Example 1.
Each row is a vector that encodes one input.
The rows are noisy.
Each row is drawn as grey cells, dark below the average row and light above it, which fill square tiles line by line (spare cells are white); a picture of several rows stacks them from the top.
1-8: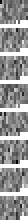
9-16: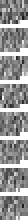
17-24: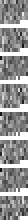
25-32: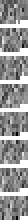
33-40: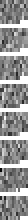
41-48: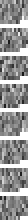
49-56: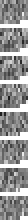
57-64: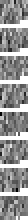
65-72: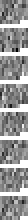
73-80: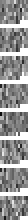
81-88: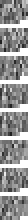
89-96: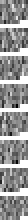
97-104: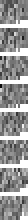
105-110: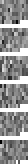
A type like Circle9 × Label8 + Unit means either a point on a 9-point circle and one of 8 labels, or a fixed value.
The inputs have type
Bool × Bool × Bool + Label5 × Label5 + Unit.
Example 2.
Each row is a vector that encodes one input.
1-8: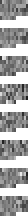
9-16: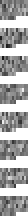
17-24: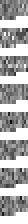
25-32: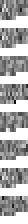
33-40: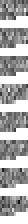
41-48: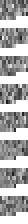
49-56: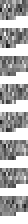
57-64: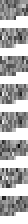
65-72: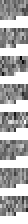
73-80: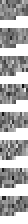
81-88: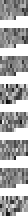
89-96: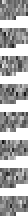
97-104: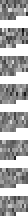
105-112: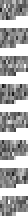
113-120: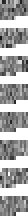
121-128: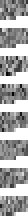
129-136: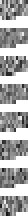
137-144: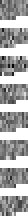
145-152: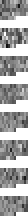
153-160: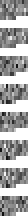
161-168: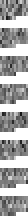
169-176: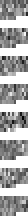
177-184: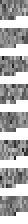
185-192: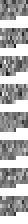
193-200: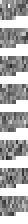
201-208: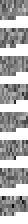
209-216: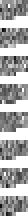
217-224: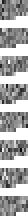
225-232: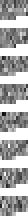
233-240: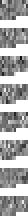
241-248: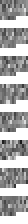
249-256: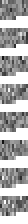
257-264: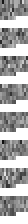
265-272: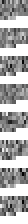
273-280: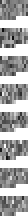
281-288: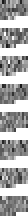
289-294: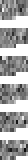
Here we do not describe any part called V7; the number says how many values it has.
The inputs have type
Bool × Bool × Bool × Bool + Tree9 + V7.
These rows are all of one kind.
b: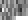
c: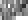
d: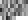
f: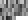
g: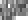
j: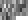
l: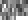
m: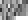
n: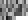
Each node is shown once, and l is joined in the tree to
b and j.
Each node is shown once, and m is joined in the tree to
c and d.
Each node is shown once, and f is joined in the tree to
g and n.
